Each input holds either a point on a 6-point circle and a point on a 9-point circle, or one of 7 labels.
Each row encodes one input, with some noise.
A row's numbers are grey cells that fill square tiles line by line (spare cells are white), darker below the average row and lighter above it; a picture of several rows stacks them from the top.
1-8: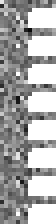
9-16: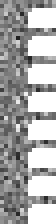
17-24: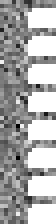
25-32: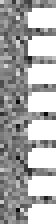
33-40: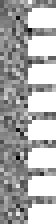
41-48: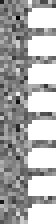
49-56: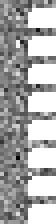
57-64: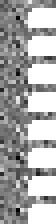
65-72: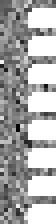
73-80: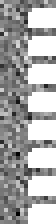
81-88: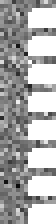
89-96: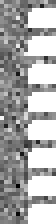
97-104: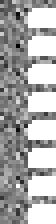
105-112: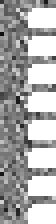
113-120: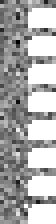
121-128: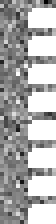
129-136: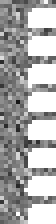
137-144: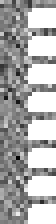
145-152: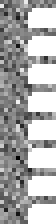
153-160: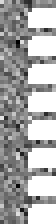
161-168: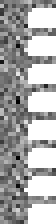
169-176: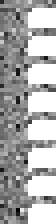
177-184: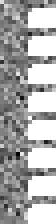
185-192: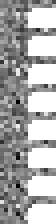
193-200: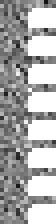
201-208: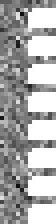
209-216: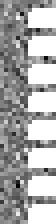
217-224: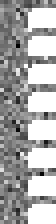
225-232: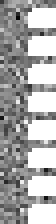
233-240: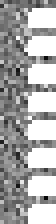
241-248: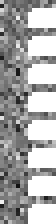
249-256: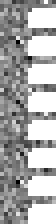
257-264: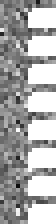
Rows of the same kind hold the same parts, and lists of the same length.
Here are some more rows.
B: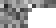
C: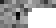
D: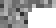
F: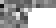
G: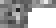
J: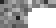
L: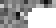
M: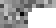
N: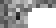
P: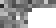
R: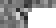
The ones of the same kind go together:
B, C, J, L, N
D, F, G, M, P, R

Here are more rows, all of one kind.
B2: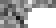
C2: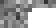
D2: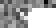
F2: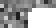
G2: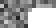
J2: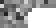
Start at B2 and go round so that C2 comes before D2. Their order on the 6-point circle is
B2, G2, F2, C2, J2, D2.
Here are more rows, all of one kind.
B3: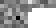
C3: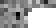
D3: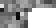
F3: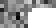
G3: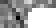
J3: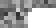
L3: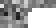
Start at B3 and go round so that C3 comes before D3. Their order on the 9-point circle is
B3, C3, G3, J3, L3, D3, F3.
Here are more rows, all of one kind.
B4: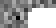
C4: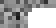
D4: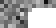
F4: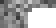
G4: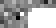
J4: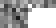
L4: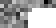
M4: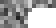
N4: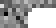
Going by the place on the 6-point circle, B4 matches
D4 and J4.
